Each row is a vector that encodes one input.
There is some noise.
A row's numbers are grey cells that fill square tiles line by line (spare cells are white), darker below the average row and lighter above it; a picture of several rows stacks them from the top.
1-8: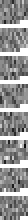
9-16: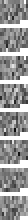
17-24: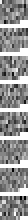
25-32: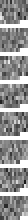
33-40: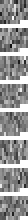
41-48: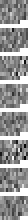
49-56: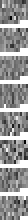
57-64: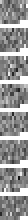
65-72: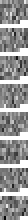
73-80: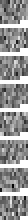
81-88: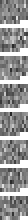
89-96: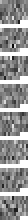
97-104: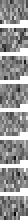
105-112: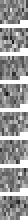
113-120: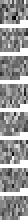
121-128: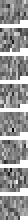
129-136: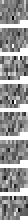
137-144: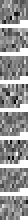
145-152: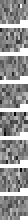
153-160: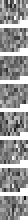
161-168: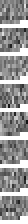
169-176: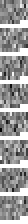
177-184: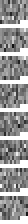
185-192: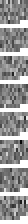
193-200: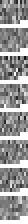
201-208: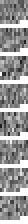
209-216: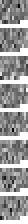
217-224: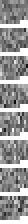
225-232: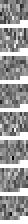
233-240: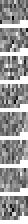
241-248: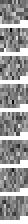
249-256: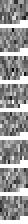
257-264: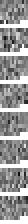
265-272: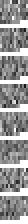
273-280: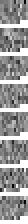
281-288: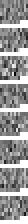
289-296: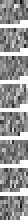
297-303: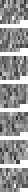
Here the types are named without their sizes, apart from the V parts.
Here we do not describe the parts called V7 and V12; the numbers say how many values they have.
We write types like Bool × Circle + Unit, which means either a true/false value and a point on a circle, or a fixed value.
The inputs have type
Label × Label + (Tree + V12) × V7.
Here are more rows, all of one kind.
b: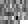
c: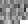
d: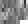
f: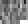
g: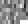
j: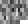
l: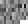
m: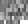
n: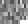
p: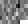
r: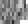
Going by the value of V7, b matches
f and p.
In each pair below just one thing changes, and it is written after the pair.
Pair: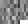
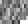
the value of V7
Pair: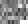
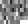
the node of the tree
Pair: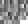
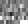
the value of V7
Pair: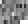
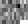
the node of the tree
